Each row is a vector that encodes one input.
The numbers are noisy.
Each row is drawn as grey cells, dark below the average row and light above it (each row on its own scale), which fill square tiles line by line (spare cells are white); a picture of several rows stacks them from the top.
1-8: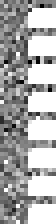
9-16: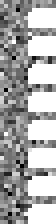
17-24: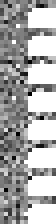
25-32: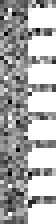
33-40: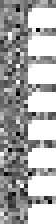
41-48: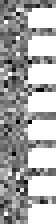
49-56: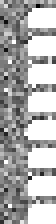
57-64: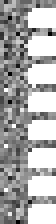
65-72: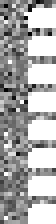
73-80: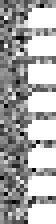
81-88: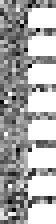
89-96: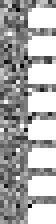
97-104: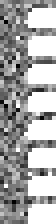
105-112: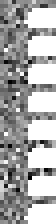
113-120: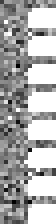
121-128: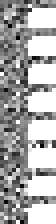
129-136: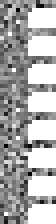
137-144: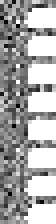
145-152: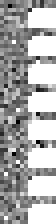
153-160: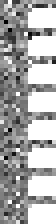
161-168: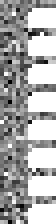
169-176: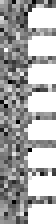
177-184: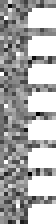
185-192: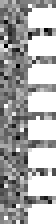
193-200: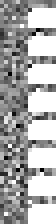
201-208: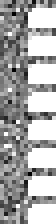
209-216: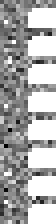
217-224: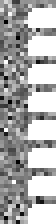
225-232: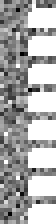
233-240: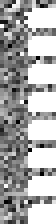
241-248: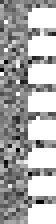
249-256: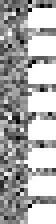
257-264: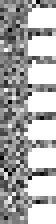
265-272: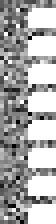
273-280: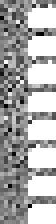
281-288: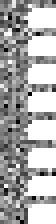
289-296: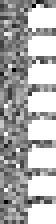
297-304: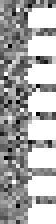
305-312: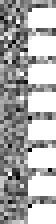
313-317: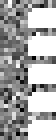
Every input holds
two labels (each one of 6), together with either one of 6 labels, or a point on a 9-point line.
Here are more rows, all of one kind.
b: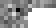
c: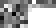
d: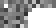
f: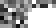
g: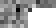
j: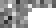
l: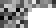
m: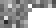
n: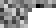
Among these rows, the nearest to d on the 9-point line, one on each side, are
j and n.
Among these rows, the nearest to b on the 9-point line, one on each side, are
c and l.
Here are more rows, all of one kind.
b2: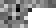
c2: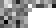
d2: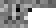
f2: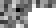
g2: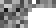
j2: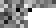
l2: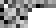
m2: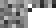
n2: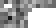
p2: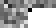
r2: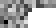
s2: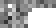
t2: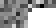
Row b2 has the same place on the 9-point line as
d2, j2 and n2.
